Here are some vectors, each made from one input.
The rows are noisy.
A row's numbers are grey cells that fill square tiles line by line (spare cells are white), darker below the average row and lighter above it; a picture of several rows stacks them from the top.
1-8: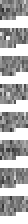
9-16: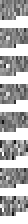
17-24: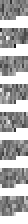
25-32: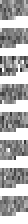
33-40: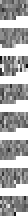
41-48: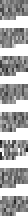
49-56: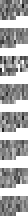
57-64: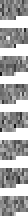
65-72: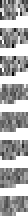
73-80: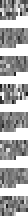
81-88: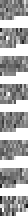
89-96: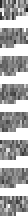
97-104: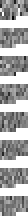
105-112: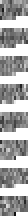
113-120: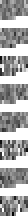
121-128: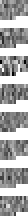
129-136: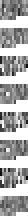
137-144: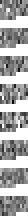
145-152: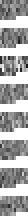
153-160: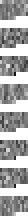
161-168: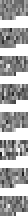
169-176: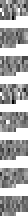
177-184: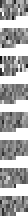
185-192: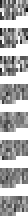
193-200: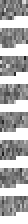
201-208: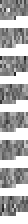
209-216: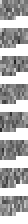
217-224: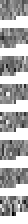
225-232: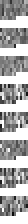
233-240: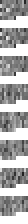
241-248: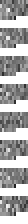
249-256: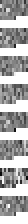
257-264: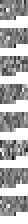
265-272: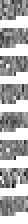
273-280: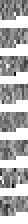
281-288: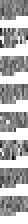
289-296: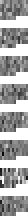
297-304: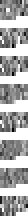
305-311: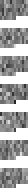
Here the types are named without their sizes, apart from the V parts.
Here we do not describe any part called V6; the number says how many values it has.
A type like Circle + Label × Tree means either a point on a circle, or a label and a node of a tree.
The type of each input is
Bool × Label × List(V6) + Line.
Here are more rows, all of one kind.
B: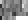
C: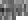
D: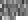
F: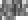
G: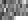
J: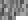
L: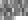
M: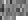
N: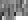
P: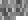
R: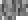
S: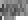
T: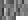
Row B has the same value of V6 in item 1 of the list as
C, F and S.
